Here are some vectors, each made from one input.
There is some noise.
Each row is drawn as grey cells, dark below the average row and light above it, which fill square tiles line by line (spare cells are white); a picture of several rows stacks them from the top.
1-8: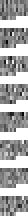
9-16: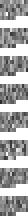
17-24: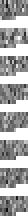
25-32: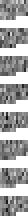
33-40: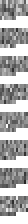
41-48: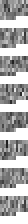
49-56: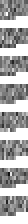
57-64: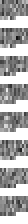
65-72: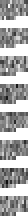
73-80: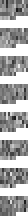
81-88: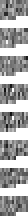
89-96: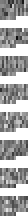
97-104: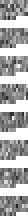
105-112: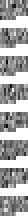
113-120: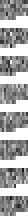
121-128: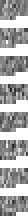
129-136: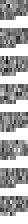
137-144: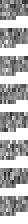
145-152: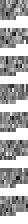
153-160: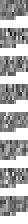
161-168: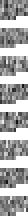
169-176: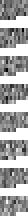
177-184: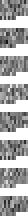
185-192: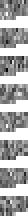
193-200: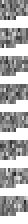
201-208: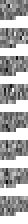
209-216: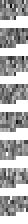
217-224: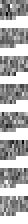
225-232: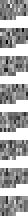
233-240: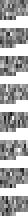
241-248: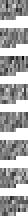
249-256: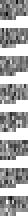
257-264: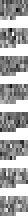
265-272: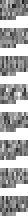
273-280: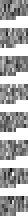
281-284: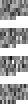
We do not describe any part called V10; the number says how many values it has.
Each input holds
a node of a 7-node tree, three true/false values and a value of V10.
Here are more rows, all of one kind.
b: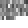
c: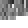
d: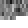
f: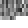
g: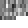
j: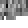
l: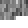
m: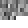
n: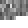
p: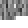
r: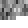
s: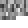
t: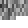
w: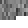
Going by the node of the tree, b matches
f, p, s and t.
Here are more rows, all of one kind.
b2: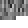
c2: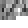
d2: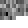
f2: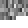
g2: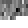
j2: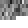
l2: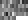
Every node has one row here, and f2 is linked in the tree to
l2.
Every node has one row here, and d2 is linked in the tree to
c2 and g2.
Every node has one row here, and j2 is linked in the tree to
b2 and g2.
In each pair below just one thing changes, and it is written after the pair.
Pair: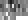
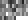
the value of V10
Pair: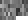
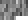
the value of V10
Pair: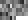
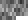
the node of the tree
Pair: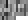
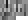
one of the three true/false values
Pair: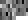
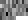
the node of the tree
